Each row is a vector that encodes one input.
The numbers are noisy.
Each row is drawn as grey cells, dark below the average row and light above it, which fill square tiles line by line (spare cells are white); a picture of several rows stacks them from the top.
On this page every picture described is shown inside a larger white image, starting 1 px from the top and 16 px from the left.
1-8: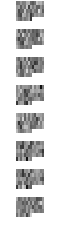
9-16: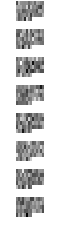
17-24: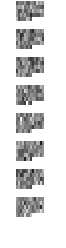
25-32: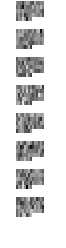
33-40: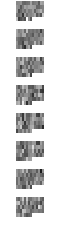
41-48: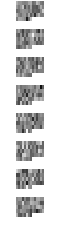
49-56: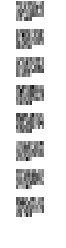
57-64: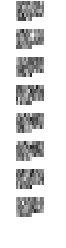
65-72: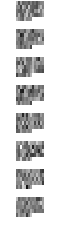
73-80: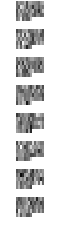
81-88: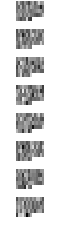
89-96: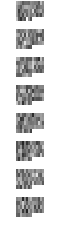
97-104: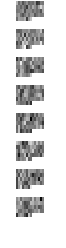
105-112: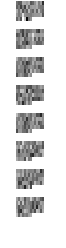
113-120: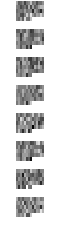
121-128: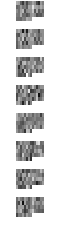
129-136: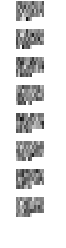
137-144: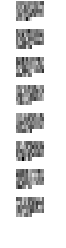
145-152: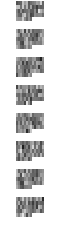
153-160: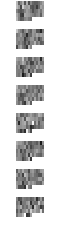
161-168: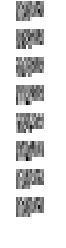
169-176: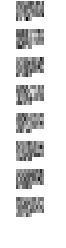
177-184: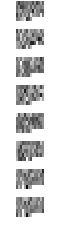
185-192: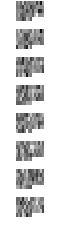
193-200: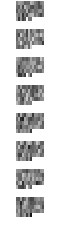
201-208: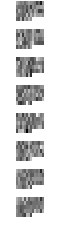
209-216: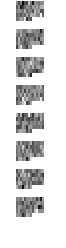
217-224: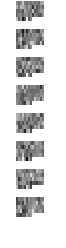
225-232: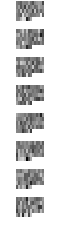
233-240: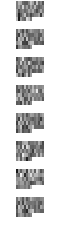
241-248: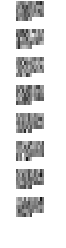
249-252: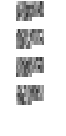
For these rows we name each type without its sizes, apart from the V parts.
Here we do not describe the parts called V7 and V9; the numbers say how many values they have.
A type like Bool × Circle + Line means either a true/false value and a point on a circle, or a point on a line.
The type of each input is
Circle × ((Circle + Unit) × Tree + V9) × V7.
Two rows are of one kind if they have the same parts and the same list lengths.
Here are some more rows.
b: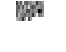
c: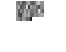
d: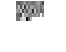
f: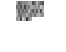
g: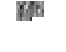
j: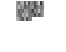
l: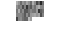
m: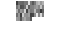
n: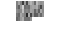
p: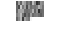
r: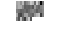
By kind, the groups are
b, l
c, d, f, j, m, n, r
g, p

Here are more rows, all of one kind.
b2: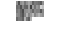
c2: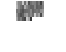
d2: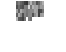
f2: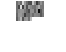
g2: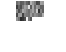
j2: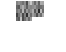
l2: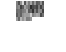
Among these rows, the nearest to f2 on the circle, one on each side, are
b2 and j2.
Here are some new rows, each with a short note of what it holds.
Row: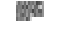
a point on a circle, a node of a tree and a value of V7
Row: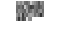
a point on each of two circles, a node of a tree and a value of V7
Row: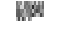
a point on a circle, a value of V7 and a value of V9
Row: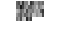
a point on each of two circles, a node of a tree and a value of V7
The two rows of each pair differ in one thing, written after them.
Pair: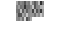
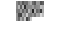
the value of V9
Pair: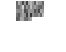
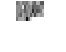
the value of V7
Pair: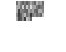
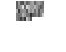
the place on the circle
